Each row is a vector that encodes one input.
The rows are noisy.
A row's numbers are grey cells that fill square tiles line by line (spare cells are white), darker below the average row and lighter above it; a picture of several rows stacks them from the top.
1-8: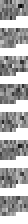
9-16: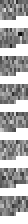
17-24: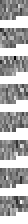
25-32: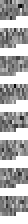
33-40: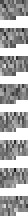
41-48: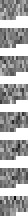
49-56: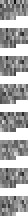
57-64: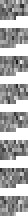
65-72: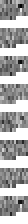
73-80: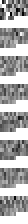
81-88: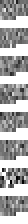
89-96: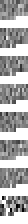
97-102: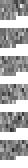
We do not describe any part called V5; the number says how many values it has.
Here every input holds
a list of up to two items, each a true/false value and a value of V5.
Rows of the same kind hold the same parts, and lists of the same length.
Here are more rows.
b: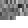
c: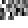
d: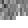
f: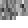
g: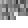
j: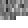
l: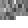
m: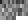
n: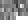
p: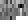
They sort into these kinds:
b, f, j, p
c
d, g, l, m, n

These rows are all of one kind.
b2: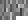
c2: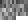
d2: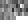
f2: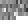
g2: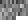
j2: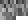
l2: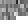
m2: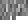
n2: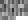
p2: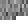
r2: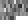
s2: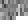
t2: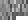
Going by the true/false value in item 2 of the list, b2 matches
j2 and n2.
